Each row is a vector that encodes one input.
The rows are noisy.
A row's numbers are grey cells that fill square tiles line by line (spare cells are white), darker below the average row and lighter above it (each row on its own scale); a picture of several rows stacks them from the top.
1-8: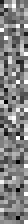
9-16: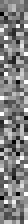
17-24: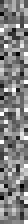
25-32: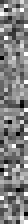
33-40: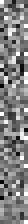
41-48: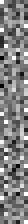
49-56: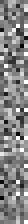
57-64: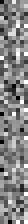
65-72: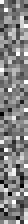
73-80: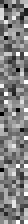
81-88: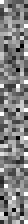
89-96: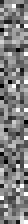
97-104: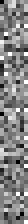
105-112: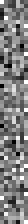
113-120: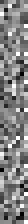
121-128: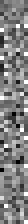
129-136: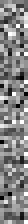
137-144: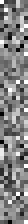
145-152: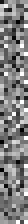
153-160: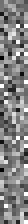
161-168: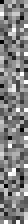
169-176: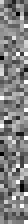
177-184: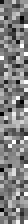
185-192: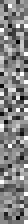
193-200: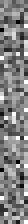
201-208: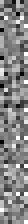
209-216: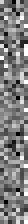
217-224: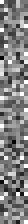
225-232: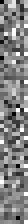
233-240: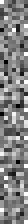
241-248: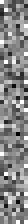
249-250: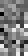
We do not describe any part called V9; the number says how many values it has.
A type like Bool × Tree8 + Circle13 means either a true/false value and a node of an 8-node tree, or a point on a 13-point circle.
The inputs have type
Bool × Bool × Bool × Bool × V9 + List3(Line4).
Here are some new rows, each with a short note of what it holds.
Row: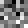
a list of two items
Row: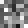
a list of three items
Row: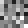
the empty list
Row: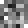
a list of two items
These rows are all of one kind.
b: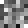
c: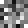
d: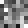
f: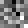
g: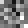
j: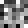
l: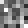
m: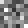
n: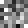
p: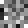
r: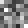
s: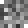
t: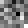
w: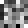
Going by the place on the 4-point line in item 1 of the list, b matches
d, j, l and w.
